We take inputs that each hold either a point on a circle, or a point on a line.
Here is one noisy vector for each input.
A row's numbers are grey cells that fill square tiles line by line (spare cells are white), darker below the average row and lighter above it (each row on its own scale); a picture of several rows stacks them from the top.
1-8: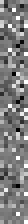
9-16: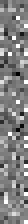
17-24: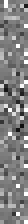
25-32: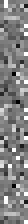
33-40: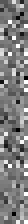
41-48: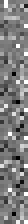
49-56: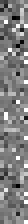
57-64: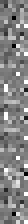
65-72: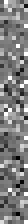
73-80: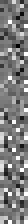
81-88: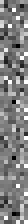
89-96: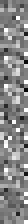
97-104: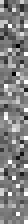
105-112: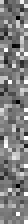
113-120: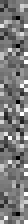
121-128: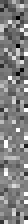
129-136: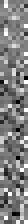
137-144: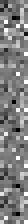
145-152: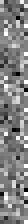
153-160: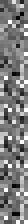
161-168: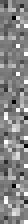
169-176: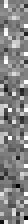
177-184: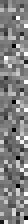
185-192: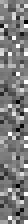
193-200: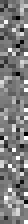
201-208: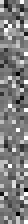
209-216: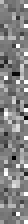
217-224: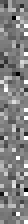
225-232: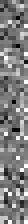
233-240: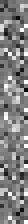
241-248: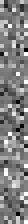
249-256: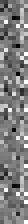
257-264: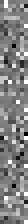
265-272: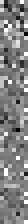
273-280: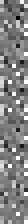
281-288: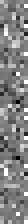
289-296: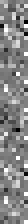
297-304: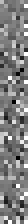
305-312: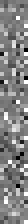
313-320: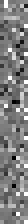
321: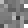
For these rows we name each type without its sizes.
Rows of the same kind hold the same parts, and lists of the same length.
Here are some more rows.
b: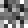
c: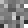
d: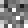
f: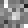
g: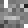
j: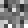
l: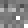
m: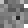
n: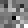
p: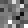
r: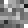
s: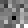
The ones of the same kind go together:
b, c, d, j, l, m, n, p, s
f, g, r

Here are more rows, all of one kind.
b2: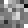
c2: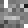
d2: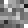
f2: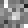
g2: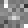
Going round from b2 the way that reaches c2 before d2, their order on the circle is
b2, f2, g2, c2, d2.
